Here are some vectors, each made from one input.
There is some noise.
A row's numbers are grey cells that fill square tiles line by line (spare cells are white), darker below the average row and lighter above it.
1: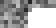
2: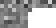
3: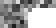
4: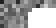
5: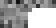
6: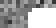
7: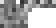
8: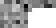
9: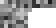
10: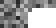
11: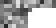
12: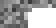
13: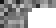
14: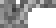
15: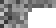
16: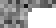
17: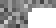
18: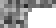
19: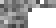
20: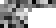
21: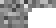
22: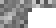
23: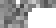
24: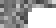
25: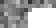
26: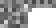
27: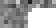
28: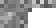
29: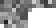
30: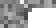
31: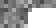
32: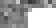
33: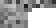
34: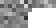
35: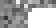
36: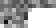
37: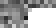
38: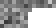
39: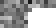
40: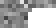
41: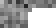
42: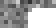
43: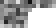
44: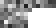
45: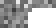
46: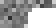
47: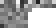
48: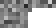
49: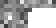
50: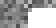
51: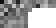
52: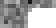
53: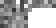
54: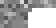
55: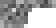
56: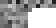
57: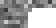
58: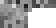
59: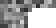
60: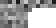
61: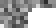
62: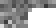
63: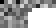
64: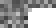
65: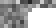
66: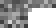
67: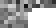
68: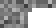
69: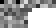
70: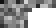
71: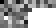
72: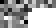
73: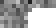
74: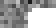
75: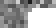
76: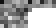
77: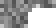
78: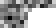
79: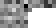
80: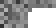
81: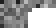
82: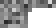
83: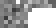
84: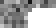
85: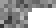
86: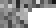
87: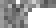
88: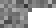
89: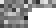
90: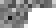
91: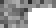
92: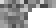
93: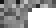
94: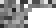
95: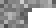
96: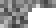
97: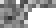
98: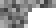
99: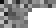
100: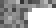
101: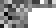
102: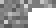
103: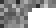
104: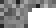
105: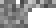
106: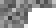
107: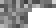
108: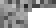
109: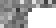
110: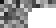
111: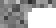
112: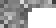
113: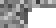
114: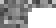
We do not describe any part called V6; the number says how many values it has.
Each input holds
a true/false value, together with either a point on a 5-point line, or a value of V6.
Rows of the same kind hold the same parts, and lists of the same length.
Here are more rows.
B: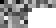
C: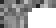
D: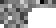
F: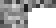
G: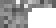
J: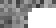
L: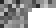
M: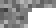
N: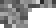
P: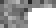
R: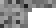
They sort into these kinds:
B, C, F, J, L, R
D, G, M, N, P

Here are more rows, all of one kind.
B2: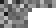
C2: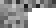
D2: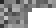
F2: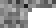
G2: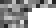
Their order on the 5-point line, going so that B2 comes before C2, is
B2, D2, G2, F2, C2.
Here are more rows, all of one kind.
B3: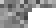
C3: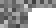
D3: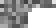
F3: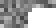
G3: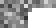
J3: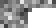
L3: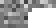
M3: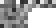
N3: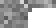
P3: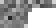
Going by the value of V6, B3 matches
G3, J3, L3 and N3.
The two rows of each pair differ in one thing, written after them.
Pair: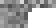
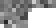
the value of V6
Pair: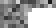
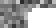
the true/false value
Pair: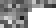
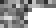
the value of V6
